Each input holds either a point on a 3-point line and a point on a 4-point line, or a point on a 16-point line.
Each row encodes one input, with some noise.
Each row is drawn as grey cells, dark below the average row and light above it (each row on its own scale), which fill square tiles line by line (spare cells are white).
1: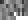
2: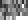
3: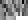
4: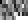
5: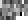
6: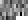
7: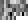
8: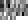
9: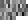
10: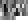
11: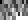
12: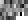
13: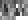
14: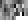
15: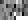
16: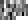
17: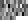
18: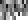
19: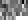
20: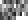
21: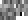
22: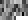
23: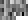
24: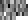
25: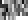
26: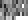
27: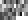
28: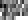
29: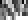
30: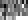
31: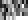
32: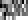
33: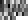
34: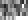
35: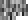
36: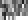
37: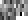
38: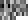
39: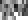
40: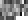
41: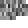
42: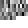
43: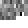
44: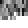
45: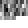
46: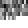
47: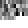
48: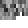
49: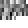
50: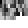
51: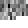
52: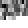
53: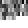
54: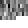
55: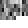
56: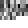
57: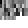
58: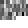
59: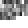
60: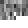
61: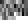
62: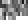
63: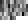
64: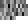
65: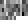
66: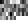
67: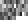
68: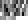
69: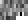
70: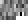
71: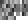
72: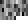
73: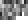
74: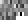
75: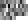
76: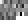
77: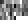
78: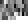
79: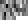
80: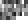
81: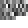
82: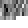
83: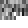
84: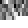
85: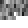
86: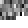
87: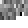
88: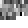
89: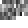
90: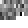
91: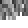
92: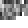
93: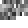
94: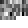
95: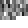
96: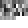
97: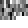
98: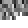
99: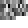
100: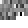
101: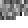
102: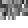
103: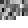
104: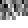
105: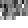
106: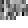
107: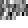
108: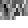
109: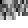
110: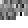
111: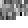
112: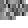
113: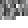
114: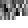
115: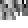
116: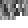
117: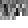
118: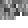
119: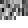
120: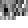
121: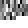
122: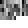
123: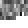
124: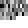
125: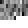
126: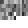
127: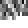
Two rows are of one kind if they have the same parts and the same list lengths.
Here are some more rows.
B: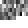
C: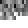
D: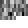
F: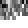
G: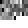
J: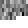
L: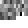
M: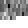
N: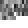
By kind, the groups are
B, L
C, D, F, G, J, M, N

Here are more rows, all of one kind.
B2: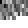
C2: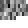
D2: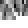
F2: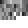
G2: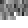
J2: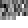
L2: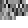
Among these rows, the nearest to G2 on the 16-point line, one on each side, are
D2 and F2.
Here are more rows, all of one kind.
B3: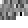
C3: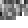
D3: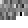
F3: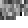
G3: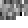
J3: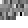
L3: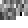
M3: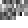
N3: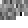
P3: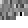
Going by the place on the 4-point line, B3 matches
J3, M3, N3 and P3.
